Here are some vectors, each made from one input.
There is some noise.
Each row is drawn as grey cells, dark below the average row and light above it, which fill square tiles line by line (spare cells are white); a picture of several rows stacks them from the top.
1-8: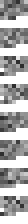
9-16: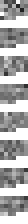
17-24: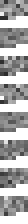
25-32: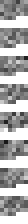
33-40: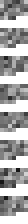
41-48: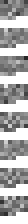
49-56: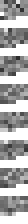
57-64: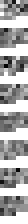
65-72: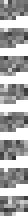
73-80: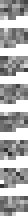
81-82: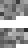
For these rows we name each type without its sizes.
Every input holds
a true/false value, together with either a fixed value, or a node of a tree.
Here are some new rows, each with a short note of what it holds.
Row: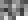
a node of a tree and a true/false value
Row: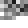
a true/false value
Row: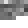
a node of a tree and a true/false value
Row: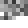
a true/false value
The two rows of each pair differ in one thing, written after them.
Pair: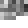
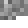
the true/false value
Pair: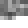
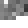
the node of the tree
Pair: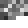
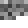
the node of the tree
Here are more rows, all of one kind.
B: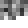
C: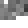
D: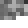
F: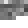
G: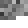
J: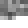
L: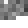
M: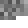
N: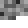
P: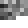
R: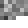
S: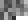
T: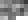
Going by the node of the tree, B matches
D and T.
